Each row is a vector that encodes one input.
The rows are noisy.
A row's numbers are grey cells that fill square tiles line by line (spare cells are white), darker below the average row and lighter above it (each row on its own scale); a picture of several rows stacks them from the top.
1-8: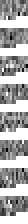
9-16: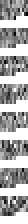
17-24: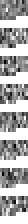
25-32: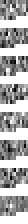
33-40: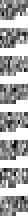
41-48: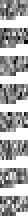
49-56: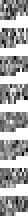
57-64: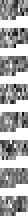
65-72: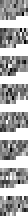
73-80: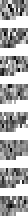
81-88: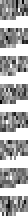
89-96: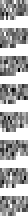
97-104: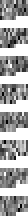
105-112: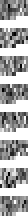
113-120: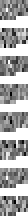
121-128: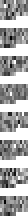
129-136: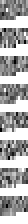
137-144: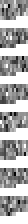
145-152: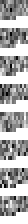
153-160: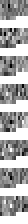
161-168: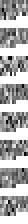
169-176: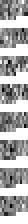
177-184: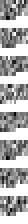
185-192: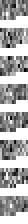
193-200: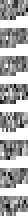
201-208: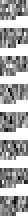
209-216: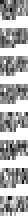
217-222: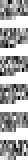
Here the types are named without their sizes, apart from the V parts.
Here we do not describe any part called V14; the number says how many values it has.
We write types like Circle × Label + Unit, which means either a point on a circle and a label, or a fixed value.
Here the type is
(Bool × Circle + Tree) × Line × Line × V14.
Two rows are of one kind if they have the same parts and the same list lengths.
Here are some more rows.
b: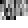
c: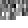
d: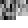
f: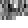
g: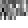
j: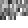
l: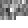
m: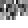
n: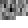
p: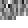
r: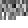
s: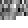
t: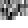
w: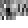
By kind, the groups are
b, d, m, n, p, t
c, f, g, j, l, r, s, w

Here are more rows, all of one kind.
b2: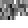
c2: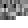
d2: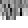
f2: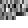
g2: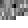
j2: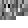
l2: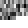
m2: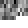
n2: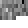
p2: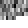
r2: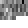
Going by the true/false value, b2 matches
d2 and l2.
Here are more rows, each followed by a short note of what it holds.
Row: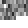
a point on a circle, a point on each of two lines, a true/false value and a value of V14
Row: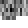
a point on a circle, a point on each of two lines, a true/false value and a value of V14
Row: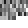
a point on each of two lines, a node of a tree and a value of V14
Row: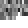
a point on each of two lines, a node of a tree and a value of V14
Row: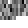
a point on a circle, a point on each of two lines, a true/false value and a value of V14
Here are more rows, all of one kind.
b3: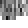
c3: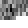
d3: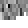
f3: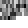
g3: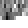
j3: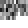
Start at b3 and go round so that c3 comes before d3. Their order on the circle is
b3, g3, f3, j3, c3, d3.
